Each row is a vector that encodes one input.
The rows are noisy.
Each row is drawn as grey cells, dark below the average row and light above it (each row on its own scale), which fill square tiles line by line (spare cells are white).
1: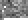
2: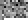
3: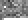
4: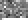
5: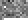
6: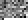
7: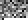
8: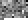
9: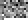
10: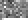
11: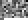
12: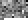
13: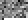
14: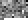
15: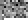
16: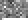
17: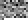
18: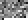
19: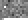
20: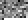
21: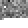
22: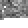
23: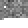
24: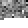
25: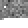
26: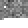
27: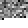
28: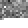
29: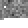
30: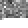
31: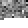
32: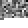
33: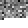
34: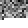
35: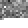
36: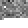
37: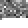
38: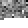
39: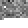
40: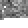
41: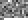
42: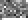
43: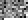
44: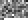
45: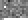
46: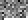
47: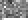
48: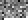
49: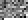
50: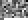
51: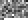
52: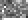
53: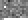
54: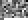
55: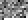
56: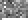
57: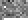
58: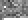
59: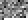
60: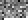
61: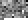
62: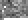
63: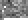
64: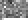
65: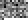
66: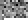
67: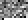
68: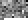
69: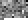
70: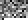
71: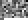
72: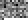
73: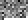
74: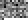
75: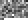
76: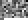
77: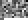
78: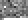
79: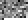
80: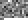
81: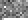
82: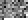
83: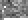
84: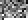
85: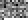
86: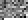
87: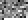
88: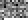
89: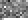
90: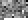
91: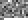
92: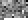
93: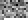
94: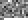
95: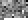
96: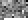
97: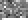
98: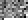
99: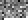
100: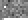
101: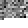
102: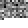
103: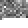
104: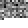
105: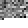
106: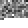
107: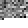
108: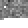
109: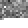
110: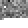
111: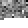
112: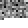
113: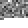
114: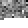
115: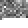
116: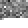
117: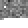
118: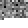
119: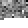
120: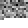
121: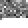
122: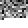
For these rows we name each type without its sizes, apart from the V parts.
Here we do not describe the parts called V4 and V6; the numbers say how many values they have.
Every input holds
either a label, a true/false value and a value of V6, or a value of V4.
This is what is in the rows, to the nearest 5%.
About 75% of them hold a label, a true/false value and a value of V6. The rest hold a value of V4.
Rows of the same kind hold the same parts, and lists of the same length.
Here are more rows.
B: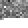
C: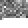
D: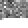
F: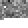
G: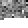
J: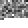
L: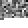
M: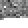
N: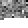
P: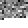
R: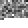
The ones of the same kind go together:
B, C, D, F, M, P
G, J, L, N, R

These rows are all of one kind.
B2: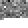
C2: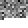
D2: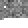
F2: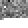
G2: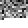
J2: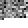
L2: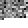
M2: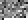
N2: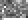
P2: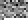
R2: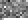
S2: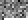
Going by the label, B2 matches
R2 and S2.
